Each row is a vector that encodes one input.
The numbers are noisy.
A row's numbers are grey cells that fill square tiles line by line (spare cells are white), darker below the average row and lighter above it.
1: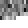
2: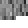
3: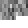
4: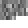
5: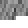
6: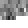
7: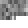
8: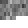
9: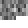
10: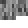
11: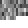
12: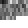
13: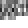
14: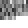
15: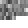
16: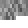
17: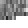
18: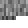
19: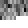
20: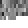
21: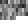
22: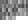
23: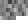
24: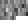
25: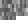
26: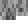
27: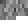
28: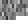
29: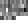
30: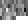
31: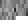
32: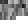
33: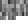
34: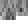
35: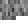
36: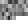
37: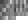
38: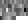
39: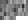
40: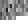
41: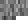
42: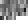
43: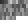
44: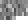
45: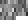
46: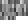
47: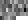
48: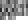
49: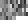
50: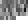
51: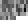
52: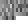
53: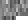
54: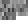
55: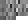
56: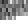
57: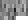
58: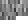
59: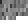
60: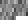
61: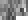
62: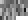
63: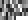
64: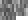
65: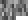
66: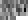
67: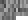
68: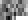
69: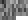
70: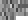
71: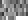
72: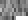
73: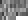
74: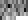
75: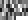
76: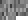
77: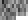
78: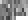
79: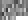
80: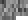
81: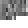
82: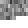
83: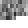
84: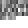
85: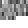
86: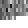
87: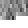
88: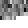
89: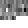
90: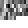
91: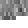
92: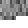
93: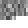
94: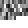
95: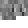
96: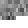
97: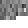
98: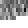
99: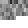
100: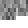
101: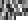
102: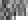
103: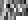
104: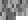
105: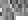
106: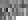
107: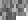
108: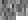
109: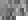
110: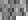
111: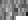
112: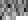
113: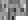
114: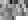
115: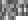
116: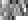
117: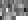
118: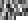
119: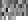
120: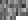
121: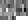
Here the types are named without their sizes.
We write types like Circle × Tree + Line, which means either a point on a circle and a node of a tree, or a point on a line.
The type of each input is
List(Line).
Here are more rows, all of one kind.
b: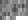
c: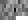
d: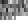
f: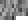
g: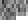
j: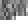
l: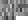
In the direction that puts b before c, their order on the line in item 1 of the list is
d, b, c, f, l, g, j.
